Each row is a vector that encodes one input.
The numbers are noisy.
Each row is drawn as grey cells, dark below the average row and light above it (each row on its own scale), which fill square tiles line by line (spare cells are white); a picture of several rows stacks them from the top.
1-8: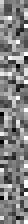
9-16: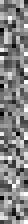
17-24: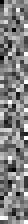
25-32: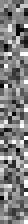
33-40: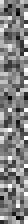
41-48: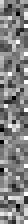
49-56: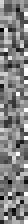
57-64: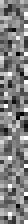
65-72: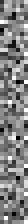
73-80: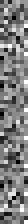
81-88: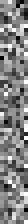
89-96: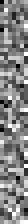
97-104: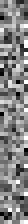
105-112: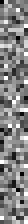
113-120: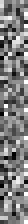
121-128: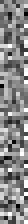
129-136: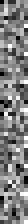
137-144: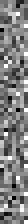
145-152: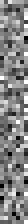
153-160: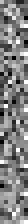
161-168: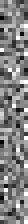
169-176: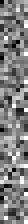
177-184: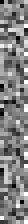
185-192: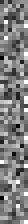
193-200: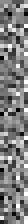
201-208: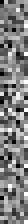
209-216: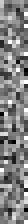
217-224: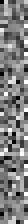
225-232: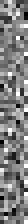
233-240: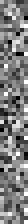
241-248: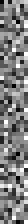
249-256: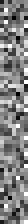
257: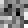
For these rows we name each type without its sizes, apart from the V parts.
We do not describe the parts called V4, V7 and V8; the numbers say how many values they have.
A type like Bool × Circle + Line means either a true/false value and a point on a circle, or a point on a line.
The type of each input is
Bool × Label + List(Line) + V4 × V7 × V8.
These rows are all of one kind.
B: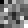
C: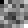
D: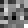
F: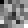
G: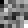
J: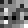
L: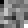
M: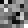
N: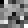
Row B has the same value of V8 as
C and G.
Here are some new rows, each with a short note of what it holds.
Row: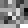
a label and a true/false value
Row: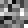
the empty list
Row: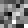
a label and a true/false value
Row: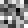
a list of one item
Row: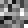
the empty list
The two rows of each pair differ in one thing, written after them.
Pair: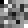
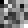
the value of V4
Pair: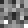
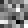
the value of V8
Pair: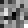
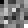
the value of V4
